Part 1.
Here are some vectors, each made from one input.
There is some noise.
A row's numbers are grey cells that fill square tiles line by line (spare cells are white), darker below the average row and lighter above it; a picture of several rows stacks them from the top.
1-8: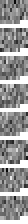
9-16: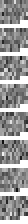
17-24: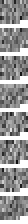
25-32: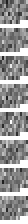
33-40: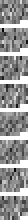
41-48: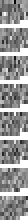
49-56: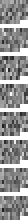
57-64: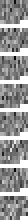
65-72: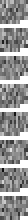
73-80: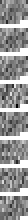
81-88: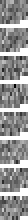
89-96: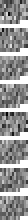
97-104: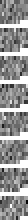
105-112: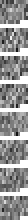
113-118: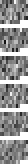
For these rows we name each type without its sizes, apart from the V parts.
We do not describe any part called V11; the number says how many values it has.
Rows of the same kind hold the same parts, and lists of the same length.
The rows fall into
2 kinds.
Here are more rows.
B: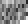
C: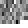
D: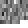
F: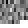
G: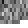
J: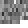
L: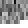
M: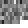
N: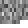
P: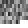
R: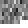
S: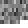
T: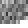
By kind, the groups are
B, D, J, M, R, S, T
C, F, G, L, N, P

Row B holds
a point on a line and a true/false value.
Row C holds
a true/false value and a value of V11.
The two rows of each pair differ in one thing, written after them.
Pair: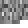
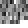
the true/false value
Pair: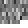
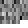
the value of V11
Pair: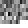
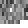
the value of V11
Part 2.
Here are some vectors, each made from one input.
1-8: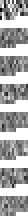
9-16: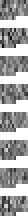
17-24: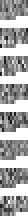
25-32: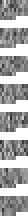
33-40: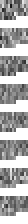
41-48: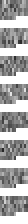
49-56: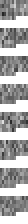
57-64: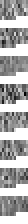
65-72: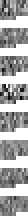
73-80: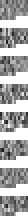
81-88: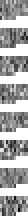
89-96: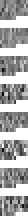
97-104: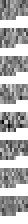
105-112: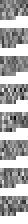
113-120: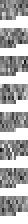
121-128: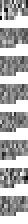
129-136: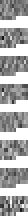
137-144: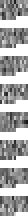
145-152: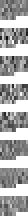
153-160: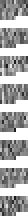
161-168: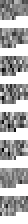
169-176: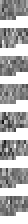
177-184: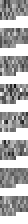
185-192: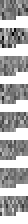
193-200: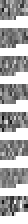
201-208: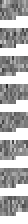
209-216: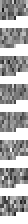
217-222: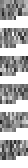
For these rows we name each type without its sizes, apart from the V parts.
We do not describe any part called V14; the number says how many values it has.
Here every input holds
either a point on a circle, or a point on a line, or a value of V14.
